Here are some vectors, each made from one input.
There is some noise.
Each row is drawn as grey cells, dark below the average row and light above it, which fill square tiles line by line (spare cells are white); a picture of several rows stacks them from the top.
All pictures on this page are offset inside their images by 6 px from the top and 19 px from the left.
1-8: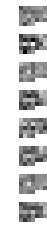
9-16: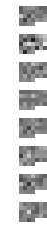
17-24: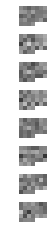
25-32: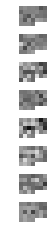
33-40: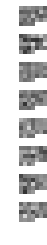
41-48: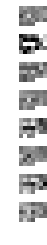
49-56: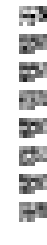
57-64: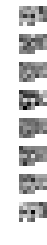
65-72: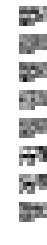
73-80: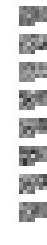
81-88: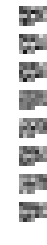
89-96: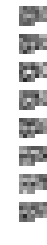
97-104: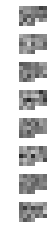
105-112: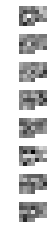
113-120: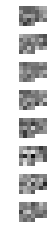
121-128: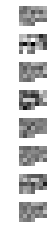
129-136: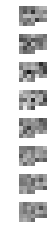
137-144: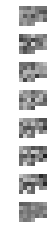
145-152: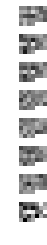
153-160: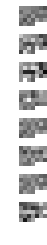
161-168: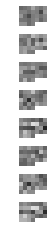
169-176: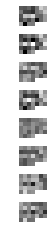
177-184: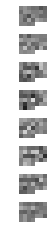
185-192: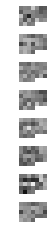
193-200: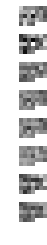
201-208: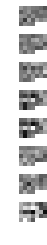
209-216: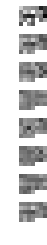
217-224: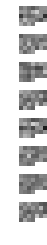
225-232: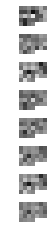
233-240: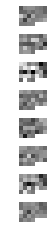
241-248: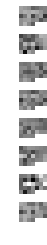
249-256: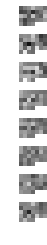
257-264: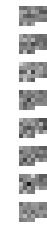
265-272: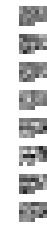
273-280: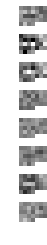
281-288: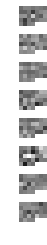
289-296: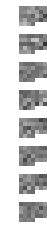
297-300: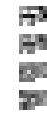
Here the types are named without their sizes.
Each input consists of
a point on a line, together with either a point on a circle, or a fixed value.
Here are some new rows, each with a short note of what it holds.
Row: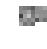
a point on a circle and a point on a line
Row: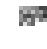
a point on a line
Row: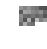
a point on a line
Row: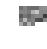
a point on a circle and a point on a line
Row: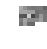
a point on a circle and a point on a line
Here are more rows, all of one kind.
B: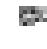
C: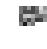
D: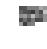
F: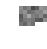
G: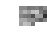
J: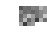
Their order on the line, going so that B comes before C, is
D, G, J, B, F, C.
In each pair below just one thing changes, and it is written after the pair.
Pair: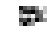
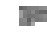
the place on the circle
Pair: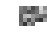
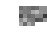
the place on the line
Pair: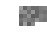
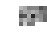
the place on the circle
